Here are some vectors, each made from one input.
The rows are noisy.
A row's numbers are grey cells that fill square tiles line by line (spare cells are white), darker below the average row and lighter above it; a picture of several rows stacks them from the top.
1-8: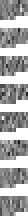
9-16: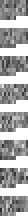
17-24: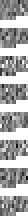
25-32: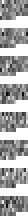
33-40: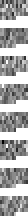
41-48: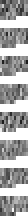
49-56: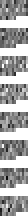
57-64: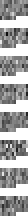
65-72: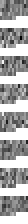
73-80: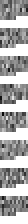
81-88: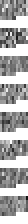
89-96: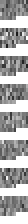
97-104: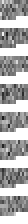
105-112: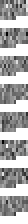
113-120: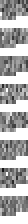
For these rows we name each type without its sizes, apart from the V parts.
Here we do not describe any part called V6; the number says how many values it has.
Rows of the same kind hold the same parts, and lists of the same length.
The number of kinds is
4.
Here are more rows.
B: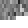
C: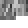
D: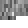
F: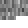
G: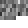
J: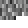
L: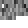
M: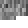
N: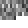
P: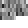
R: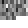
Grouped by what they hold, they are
B, P
C, F
D, G, J, L, M, N
R

